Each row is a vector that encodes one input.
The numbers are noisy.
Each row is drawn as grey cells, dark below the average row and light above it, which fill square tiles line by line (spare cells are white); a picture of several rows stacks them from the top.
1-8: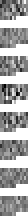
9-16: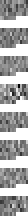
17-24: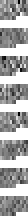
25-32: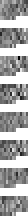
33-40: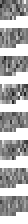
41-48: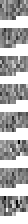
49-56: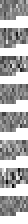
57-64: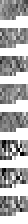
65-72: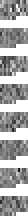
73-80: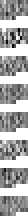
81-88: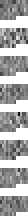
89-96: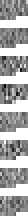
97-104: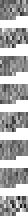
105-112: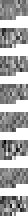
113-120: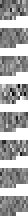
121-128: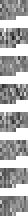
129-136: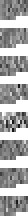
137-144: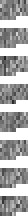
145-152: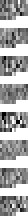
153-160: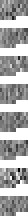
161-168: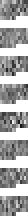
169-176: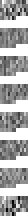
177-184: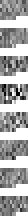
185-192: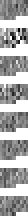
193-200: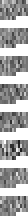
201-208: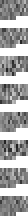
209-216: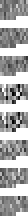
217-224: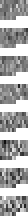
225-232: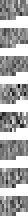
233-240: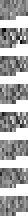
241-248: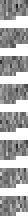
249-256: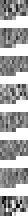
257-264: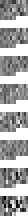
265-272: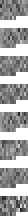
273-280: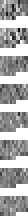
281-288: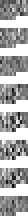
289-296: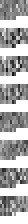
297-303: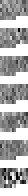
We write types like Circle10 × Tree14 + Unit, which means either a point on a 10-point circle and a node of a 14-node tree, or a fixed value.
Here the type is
Circle10 + Tree10.
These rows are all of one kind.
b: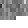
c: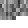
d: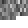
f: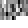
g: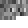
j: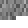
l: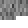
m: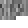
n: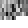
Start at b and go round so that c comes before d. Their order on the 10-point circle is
b, c, j, d, n, l, f, g, m.
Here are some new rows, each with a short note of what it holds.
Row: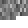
a point on a 10-point circle
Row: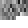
a node of a 10-node tree
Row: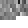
a node of a 10-node tree
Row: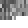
a node of a 10-node tree
